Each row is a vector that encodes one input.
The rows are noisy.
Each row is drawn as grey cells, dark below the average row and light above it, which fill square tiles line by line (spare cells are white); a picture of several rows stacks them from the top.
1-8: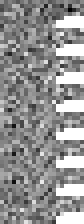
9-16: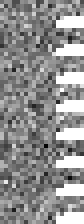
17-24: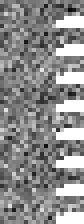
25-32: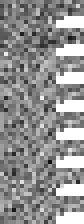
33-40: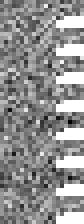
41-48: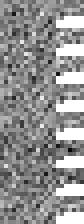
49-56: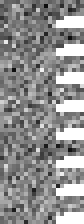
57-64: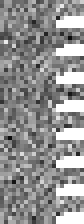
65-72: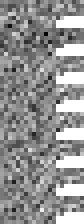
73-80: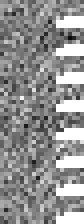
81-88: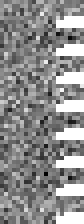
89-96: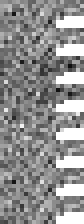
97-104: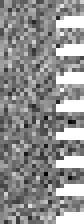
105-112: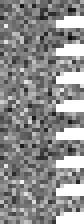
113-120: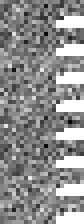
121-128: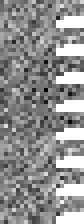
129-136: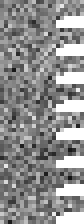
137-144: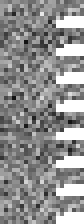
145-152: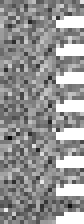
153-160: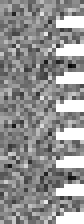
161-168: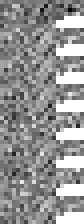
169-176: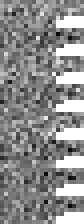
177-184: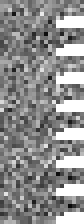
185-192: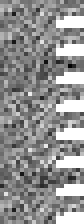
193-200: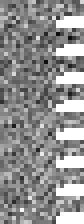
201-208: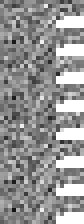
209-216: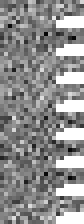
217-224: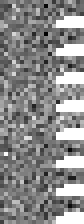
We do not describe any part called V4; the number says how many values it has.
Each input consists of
either a fixed value, or a node of an 8-node tree and a value of V4, or a node of a 10-node tree, or three true/false values.
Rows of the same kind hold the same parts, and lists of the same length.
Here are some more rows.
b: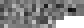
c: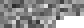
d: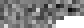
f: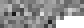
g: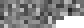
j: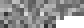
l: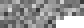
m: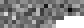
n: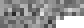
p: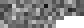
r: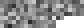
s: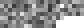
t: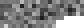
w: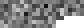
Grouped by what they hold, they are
b, d, g, m, p, t, w
c, r, s
f, l, n
j

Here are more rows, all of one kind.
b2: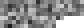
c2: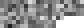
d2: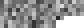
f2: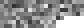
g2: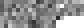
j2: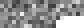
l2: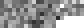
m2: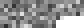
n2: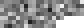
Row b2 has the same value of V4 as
c2 and n2.
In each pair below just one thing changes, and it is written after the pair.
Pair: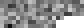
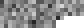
the value of V4
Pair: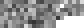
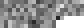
the node of the tree
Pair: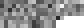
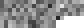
the node of the tree
